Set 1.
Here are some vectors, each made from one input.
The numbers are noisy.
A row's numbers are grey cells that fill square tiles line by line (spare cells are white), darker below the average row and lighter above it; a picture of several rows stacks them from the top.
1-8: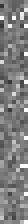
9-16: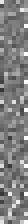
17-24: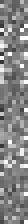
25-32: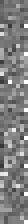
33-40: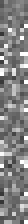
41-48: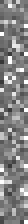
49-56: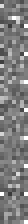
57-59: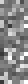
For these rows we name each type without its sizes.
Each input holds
a label.
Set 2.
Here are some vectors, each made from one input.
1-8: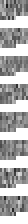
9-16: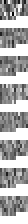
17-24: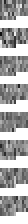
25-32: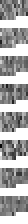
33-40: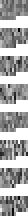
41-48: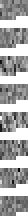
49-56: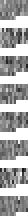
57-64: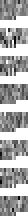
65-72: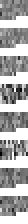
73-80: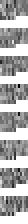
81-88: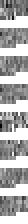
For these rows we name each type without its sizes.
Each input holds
four true/false values.
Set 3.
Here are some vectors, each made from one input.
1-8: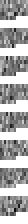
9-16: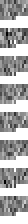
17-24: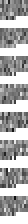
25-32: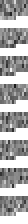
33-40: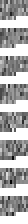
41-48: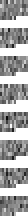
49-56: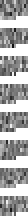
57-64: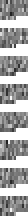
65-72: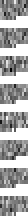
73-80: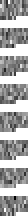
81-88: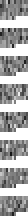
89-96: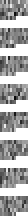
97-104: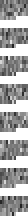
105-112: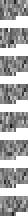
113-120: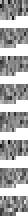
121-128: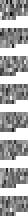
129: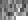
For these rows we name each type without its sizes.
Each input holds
three true/false values.
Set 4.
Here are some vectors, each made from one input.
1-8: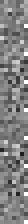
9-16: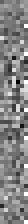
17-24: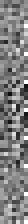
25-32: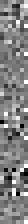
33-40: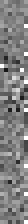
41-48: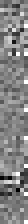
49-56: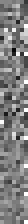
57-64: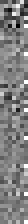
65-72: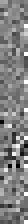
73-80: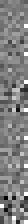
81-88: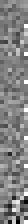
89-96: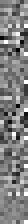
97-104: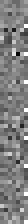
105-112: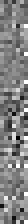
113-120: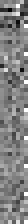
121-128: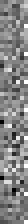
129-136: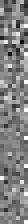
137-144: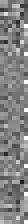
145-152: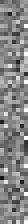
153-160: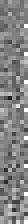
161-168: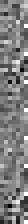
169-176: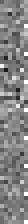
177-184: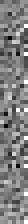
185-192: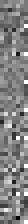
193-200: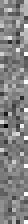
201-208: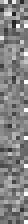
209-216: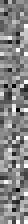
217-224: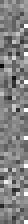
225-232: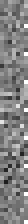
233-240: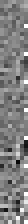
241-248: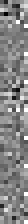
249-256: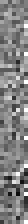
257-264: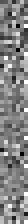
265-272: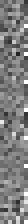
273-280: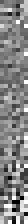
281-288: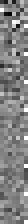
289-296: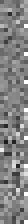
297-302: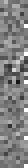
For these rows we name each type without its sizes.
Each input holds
a point on a circle.
